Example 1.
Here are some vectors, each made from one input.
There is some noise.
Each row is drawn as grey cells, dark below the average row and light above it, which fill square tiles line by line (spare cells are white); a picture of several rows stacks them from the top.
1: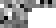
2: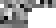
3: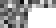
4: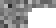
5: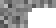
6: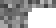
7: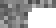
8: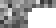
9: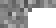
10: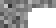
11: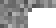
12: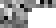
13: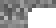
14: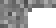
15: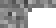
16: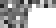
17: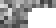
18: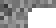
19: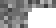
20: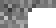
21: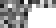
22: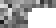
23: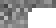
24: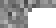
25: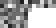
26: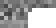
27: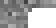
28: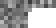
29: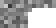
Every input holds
a point on a 7-point line.
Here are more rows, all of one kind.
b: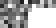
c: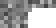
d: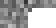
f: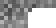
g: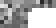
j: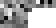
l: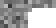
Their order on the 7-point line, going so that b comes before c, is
b, c, f, d, l, g, j.
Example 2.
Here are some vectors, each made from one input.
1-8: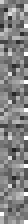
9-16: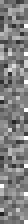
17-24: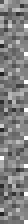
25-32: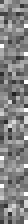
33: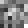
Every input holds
a point on a 6-point line.
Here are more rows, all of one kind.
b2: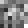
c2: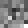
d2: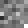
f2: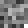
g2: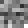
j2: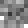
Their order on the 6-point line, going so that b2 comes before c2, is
b2, f2, d2, c2, j2, g2.
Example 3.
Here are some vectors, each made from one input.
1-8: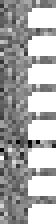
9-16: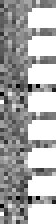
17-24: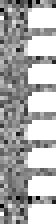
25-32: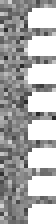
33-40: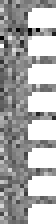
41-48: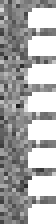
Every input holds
either a fixed value, or a node of an 8-node tree.
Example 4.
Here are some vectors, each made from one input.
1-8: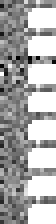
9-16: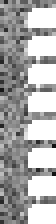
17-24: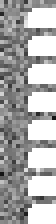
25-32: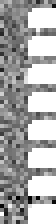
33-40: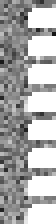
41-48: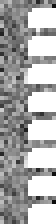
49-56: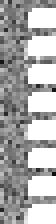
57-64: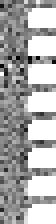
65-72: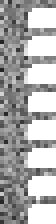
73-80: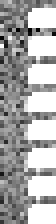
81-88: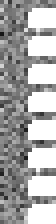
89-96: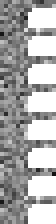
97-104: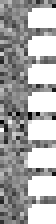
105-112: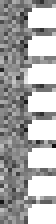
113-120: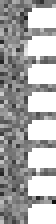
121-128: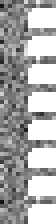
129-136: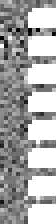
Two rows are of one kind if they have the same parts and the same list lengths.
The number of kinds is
2.
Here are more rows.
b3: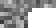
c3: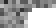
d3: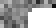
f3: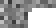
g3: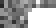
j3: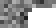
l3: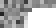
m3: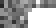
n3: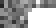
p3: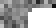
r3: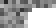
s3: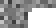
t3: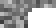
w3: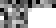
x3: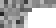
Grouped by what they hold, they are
b3, c3, d3, f3, g3, j3, l3, m3, n3, p3, r3, s3, t3, x3
w3

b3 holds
a node of an 8-node tree.
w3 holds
a fixed value.
